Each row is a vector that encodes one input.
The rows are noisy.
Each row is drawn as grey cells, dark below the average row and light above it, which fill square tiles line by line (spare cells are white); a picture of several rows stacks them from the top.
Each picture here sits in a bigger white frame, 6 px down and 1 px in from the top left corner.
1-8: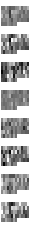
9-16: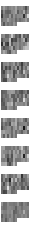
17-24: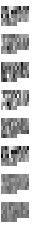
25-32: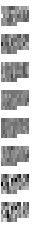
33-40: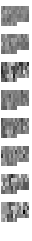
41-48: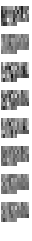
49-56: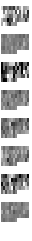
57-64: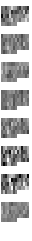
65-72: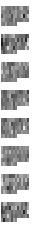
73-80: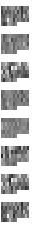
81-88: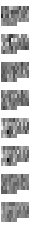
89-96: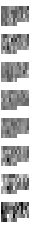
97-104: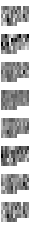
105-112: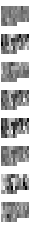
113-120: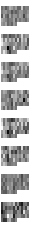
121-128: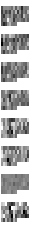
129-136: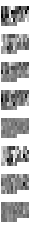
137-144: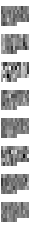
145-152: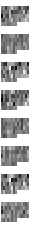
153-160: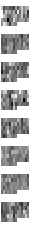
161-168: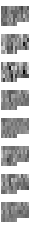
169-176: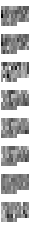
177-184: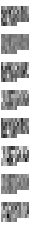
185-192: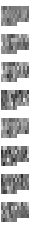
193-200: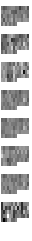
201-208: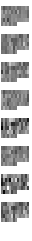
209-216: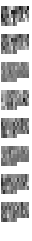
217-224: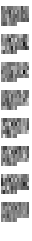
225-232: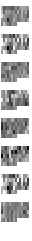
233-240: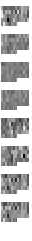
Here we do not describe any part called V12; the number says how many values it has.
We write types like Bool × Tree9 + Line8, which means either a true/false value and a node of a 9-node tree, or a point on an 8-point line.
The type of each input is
Label4 × V12 + Line10.
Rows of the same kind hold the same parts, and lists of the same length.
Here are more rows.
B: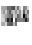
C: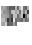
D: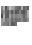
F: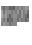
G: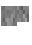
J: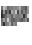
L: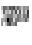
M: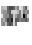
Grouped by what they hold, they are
B, C, D, J, M
F, G, L

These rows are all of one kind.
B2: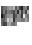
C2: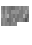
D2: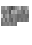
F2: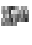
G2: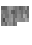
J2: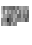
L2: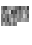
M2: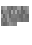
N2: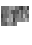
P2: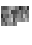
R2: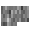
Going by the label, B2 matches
C2 and L2.
